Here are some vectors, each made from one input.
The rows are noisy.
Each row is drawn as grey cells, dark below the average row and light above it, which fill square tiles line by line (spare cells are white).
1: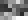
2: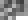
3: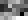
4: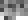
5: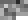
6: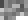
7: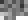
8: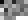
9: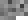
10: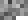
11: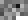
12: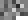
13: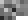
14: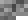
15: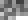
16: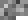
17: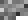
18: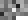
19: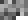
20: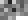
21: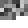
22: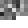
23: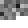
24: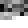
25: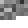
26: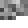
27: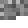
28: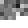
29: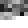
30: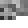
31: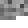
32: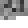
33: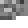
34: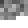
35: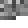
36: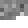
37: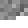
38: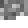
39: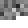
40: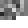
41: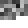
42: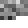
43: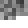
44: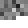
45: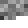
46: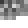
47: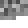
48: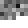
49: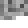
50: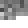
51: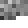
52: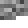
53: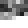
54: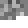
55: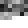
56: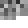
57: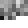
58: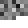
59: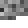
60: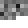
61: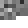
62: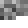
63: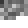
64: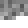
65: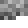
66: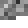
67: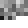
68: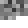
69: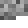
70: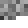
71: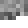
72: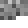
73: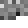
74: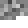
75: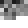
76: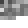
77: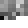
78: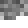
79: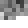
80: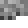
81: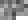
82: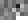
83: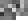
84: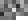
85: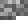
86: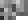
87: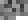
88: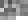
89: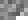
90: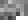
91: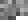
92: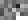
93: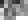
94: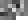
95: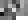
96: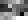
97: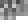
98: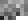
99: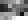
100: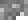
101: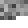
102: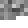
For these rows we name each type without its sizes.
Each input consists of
a list of points on a line.
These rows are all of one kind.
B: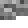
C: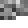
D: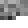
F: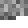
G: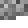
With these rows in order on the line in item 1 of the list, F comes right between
D and G.
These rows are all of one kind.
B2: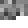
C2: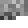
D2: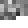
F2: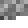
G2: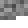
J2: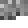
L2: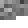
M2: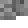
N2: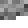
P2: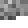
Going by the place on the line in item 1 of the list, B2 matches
C2 and D2.
